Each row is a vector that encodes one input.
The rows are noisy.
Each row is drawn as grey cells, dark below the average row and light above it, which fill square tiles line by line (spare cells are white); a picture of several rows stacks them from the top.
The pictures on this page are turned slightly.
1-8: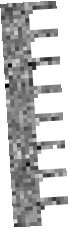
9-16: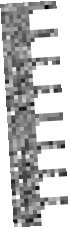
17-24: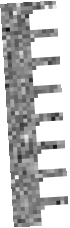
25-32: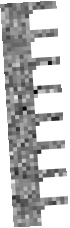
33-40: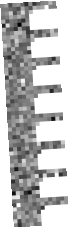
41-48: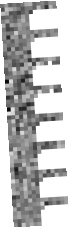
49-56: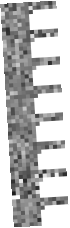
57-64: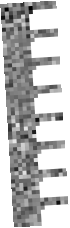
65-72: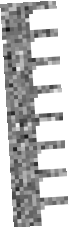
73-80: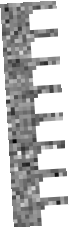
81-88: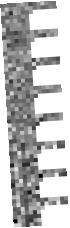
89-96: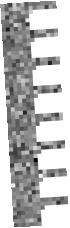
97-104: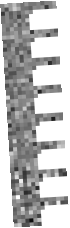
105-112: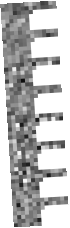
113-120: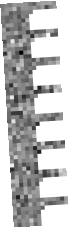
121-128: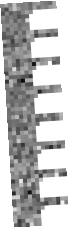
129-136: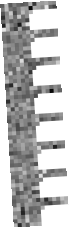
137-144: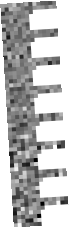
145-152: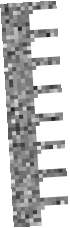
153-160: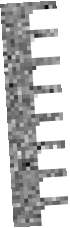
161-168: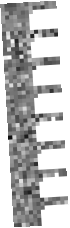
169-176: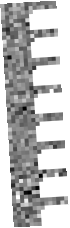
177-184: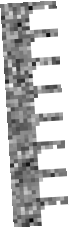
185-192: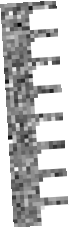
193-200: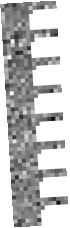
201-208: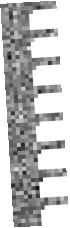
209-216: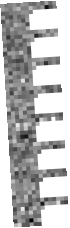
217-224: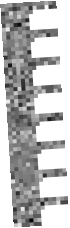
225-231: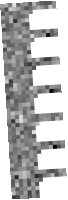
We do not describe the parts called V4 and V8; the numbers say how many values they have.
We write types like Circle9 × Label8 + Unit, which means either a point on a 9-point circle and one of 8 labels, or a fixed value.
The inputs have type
(Bool × V8 + Unit) × Label6 × V4 + Label7.
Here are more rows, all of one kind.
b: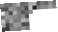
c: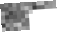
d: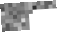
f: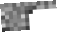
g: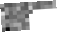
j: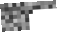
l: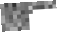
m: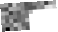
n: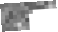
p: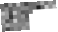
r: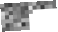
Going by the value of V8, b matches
g, j, l and r.
